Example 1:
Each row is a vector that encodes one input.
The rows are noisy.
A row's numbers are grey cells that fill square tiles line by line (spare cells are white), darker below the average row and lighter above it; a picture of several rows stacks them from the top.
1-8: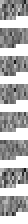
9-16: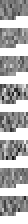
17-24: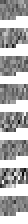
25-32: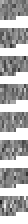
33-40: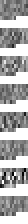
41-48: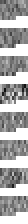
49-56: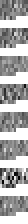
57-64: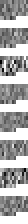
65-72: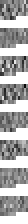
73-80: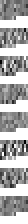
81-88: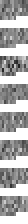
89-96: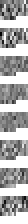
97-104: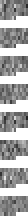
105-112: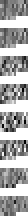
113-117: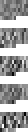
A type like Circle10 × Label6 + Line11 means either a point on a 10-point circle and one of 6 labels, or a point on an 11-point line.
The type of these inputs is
Label9.
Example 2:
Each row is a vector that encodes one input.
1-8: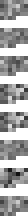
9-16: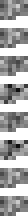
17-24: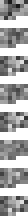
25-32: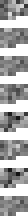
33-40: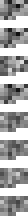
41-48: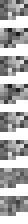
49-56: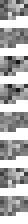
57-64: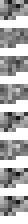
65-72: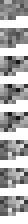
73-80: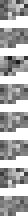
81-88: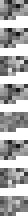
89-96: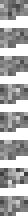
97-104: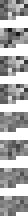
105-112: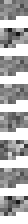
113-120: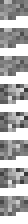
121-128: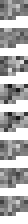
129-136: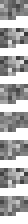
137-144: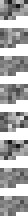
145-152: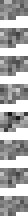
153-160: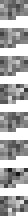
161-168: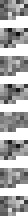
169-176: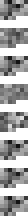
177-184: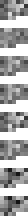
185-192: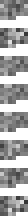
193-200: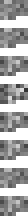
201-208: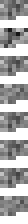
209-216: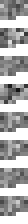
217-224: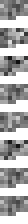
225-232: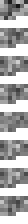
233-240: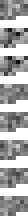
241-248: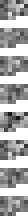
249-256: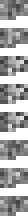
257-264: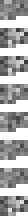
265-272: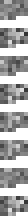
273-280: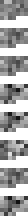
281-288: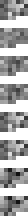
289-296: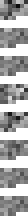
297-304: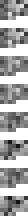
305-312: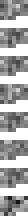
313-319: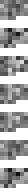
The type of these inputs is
Line5.
